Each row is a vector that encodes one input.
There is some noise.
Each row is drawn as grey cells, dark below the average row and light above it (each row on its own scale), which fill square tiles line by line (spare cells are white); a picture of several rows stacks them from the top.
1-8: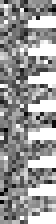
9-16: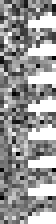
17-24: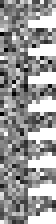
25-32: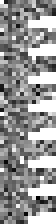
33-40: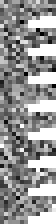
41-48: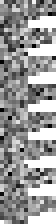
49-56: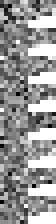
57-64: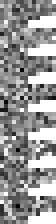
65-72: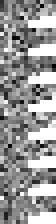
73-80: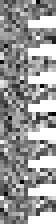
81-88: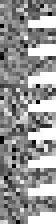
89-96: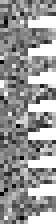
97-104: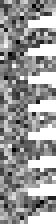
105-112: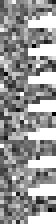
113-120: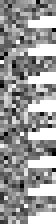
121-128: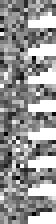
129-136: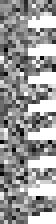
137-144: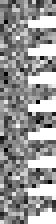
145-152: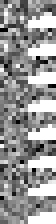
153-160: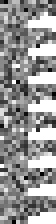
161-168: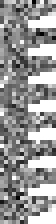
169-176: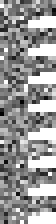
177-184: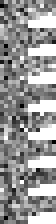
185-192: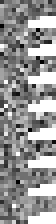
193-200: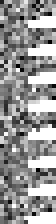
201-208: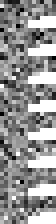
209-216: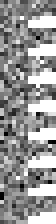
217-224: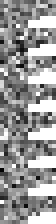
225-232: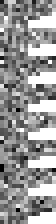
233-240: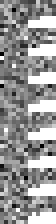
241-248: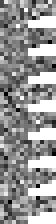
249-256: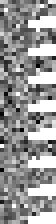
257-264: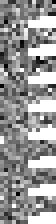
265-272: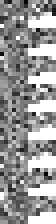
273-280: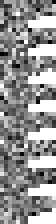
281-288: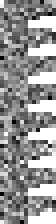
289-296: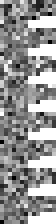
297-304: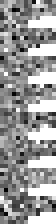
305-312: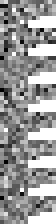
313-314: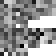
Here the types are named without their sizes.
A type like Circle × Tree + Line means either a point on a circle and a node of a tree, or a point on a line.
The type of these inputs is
Label.
